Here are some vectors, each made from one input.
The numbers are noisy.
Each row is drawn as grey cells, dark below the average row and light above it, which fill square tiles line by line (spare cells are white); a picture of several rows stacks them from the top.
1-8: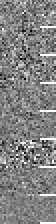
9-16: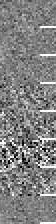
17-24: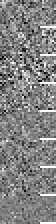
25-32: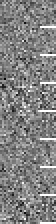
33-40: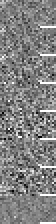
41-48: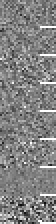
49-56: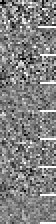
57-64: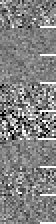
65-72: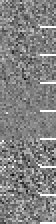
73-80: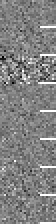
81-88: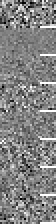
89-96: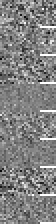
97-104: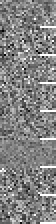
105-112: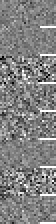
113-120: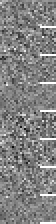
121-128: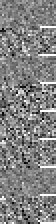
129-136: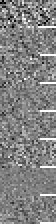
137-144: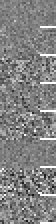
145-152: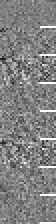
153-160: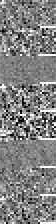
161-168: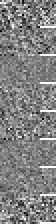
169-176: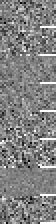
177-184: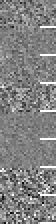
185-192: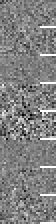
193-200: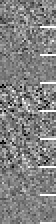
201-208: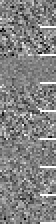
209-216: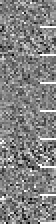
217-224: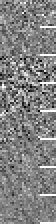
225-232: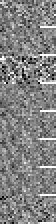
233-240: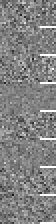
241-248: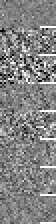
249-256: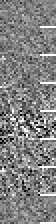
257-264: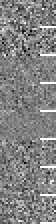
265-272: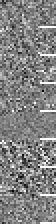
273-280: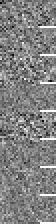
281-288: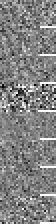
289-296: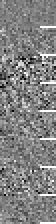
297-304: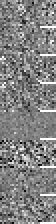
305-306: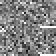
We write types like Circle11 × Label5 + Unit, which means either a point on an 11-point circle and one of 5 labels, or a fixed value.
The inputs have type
Label5 × List2(Line11) + Line13.
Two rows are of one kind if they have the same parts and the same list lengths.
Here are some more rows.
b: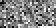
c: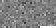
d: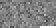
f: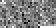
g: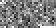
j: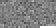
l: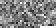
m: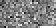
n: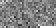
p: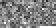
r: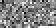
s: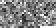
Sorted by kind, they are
b, l, m, r, s
c, j, n, p
d, f
g

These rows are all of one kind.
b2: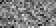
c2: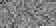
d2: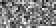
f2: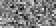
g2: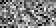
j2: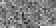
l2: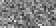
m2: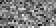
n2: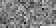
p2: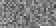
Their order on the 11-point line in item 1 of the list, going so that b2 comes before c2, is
g2, b2, n2, j2, l2, f2, m2, p2, d2, c2.
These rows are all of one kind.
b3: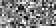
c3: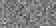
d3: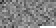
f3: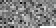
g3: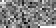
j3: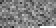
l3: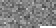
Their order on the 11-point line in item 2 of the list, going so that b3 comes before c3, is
d3, l3, f3, j3, b3, g3, c3.
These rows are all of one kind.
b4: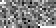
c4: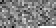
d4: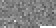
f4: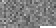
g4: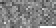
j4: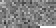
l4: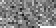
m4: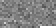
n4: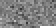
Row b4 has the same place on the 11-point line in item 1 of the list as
l4 and m4.
